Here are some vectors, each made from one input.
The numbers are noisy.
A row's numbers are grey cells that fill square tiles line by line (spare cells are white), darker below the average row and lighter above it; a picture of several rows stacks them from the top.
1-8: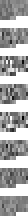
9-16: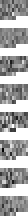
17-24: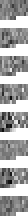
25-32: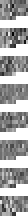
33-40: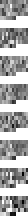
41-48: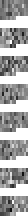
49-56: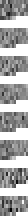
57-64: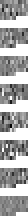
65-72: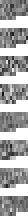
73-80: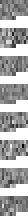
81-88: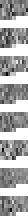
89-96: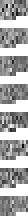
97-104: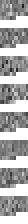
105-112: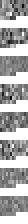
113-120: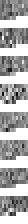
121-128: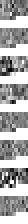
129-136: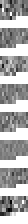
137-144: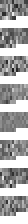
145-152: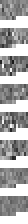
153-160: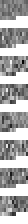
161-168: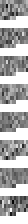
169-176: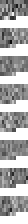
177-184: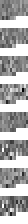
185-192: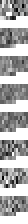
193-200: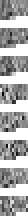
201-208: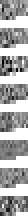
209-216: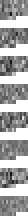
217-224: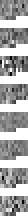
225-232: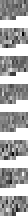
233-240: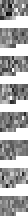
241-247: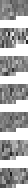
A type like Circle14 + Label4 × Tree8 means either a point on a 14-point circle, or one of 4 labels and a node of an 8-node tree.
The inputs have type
(Bool × Bool × Bool + Line7) × Tree10 × Tree10 × Tree10.
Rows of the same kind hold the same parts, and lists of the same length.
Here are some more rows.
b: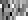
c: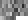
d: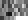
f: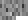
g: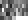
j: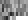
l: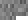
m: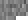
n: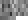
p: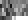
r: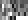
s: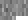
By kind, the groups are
b, d, f, g, j, m, n, s
c, l, p, r

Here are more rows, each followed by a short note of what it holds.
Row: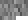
a point on a 7-point line and a node of each of three 10-node trees
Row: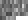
a node of each of three 10-node trees and three true/false values
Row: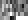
a point on a 7-point line and a node of each of three 10-node trees
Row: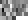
a node of each of three 10-node trees and three true/false values
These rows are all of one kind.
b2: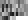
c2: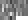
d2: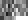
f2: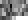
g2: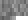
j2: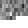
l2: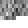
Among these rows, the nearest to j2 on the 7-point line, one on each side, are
d2 and l2.
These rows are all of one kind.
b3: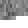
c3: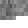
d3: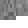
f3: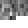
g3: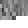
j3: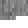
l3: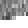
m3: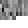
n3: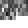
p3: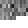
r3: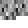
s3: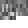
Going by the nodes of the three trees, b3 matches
n3 and p3.
